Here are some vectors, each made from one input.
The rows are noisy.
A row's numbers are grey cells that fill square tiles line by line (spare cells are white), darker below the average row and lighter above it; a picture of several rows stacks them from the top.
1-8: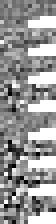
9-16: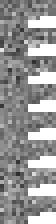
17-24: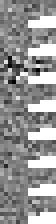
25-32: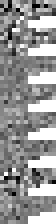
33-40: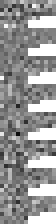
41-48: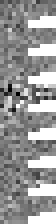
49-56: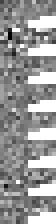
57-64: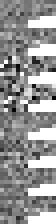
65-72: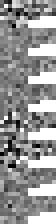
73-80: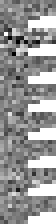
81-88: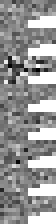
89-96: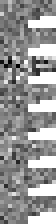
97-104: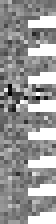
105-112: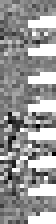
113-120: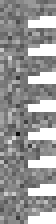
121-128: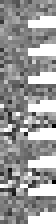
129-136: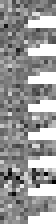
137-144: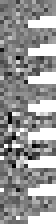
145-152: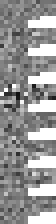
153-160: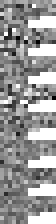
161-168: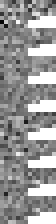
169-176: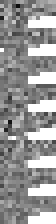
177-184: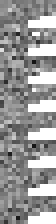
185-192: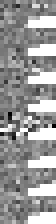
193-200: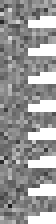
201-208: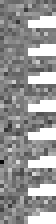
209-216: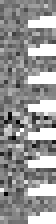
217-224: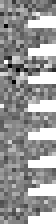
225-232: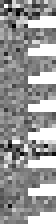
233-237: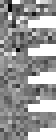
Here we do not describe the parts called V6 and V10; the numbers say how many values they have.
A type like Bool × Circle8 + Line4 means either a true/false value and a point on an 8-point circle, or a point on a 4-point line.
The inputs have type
Line9 × (Line12 + V10) + V6.
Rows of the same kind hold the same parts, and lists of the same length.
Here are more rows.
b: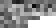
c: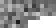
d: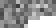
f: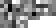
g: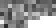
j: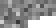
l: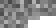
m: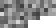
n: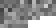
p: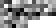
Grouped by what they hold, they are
b, c, m
d, g, j, l, n
f, p

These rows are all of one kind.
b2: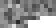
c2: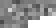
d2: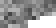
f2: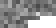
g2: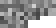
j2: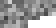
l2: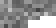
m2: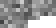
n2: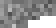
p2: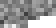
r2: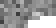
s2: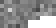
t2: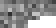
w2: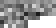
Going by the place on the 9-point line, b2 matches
f2, m2, p2 and r2.
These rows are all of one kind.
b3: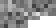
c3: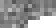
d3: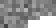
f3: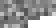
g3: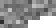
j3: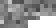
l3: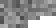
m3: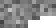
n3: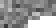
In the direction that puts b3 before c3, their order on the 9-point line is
l3, d3, m3, g3, b3, n3, j3, f3, c3.
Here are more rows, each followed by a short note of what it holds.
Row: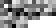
a value of V6
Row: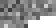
a point on a 9-point line and a value of V10
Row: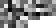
a value of V6
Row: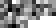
a value of V6
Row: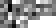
a value of V6
